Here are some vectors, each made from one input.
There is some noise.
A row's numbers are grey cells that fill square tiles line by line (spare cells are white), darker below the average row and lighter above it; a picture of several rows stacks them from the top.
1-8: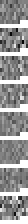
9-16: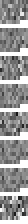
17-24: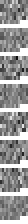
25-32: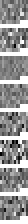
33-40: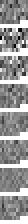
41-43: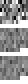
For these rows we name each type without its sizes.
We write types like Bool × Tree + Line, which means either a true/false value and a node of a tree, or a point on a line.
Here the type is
List(Line).
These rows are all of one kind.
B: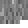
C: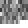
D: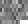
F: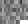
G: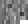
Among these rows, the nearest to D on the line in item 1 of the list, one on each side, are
B and C.
